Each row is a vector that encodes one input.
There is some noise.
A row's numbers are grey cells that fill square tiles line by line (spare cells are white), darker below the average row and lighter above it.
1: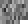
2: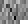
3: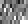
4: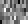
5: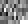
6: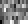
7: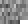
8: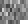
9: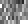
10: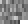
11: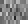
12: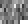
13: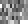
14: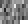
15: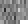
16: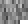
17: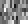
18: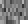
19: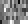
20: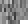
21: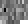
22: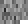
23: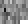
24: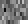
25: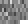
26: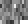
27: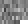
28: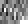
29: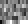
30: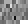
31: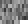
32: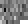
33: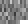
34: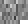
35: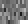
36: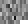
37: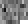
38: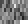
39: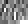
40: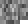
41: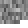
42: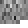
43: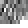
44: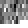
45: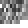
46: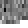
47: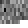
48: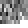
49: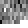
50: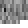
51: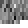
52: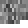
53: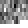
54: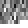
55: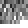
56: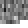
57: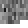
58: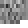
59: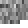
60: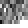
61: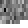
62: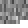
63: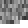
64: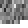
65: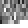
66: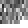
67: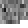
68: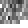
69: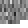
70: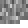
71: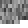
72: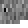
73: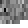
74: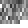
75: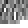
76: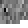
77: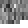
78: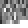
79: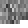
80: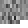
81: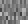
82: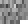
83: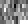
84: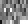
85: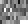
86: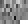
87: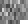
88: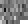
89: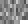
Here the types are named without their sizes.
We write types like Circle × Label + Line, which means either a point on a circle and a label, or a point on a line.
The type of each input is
(Bool × Bool × Bool + Line) × Line × Line.
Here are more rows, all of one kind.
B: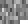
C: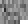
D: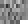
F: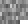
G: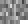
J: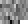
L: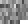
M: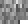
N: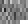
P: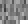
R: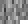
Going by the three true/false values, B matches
D, J, L and M.
